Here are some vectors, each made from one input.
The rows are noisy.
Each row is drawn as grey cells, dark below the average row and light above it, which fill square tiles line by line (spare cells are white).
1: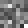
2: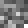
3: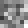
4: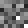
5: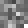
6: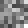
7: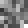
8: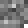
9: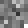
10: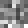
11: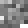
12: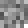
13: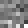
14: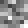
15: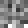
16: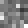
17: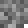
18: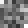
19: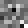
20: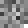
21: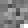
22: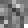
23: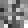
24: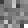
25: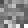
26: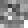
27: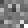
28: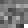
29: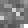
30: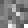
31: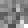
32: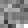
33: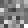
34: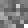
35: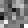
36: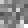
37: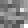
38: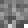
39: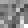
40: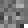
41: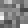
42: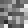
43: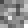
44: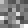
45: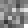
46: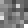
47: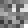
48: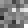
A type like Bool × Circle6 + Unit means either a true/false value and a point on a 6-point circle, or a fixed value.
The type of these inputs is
Bool × Bool × Bool × Bool.
